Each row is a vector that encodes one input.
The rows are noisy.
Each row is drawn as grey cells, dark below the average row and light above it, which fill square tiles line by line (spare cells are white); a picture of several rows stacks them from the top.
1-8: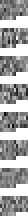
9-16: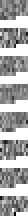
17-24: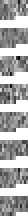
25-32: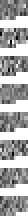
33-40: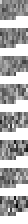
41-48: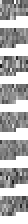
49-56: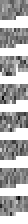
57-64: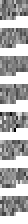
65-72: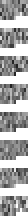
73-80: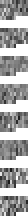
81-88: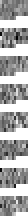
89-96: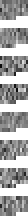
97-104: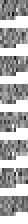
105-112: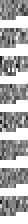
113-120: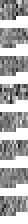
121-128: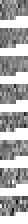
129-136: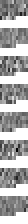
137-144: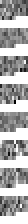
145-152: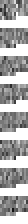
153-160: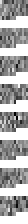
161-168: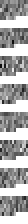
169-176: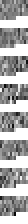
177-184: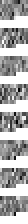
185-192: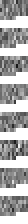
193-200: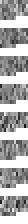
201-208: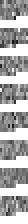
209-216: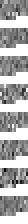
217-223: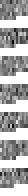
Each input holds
either two labels (each one of 10), or one of 12 labels.
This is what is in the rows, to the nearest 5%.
About 55% of them hold two labels (each one of 10). The rest hold one of 12 labels.
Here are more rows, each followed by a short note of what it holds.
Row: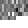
one of 12 labels
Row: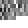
one of 12 labels
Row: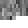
one of 12 labels
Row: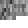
two labels (each one of 10)
